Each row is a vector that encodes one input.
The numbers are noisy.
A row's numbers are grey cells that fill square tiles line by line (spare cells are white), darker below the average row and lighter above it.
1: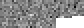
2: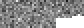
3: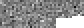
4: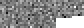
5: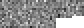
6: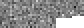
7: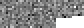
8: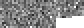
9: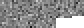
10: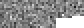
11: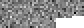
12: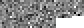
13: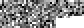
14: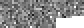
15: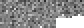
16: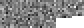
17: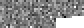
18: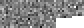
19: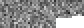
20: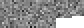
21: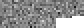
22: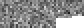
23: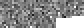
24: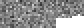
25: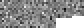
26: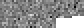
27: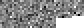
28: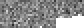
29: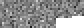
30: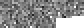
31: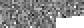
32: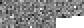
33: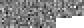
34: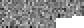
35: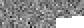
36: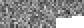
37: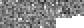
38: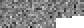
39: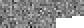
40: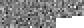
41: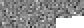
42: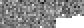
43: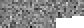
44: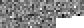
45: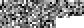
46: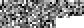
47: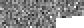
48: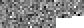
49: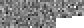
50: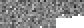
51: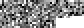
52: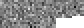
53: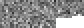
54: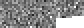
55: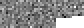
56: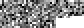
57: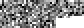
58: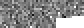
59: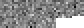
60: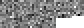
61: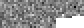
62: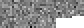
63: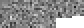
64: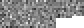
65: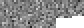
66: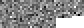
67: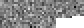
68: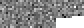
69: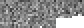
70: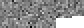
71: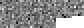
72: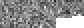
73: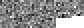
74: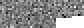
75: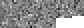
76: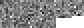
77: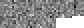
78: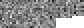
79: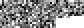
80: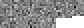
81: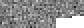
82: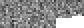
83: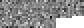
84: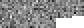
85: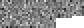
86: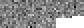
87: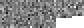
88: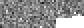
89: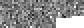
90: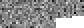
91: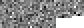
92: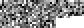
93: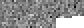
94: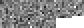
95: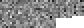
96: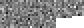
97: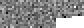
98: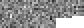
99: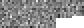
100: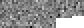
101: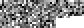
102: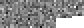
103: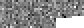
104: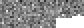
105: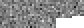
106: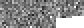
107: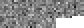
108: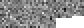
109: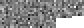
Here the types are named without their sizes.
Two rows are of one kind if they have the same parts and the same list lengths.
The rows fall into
3 kinds.
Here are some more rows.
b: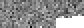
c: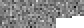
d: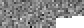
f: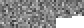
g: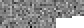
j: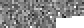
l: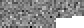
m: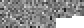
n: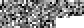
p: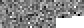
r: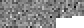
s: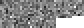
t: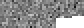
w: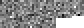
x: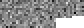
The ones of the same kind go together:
b, c, d, f, g, l, m, r, t, x
j, p, s, w
n

